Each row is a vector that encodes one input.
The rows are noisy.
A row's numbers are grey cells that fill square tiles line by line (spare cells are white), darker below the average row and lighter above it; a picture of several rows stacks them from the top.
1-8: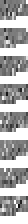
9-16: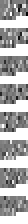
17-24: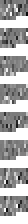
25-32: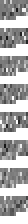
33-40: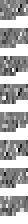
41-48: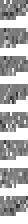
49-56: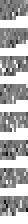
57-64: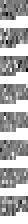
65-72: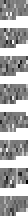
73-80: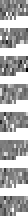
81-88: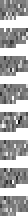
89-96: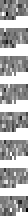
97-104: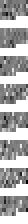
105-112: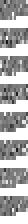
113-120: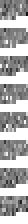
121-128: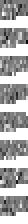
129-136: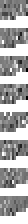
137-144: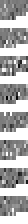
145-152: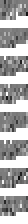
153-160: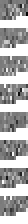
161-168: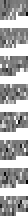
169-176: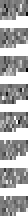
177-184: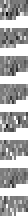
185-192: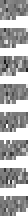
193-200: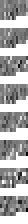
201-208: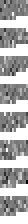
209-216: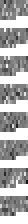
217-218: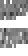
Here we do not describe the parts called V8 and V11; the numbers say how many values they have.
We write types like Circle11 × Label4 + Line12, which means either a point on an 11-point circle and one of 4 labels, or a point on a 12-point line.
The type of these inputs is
Label5 × ((Line5 + Line6) × V11 + V8).
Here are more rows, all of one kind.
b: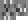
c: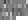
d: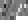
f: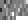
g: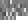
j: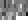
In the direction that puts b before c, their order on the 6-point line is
b, j, c, g, f, d.
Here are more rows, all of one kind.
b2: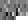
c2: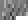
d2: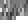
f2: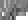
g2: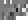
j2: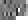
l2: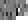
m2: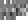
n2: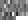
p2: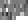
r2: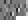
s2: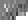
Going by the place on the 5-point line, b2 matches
p2 and s2.
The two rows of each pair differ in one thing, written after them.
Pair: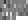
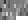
the place on the 6-point line
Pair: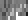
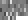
the label
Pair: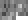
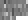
the label
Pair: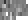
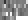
the value of V11
